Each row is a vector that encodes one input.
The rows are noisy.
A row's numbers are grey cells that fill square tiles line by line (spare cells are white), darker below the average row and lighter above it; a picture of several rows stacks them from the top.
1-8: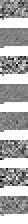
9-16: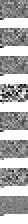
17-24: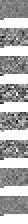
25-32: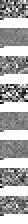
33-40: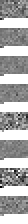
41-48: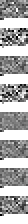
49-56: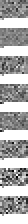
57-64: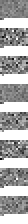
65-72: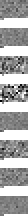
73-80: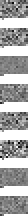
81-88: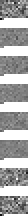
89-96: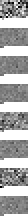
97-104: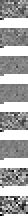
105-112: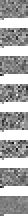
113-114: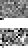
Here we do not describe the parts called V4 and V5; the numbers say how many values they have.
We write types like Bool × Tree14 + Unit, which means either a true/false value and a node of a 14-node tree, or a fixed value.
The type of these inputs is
Bool × (Line6 + V5) + V4.
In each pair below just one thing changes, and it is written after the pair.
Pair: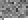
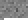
the place on the 6-point line
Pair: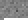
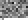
the true/false value
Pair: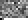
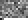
the place on the 6-point line
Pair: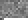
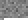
the place on the 6-point line
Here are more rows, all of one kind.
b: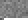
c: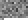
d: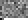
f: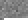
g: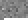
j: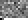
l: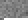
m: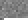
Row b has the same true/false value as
j and l.
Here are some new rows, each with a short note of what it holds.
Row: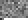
a point on a 6-point line and a true/false value
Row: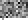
a value of V4
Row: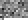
a value of V4
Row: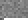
a true/false value and a value of V5
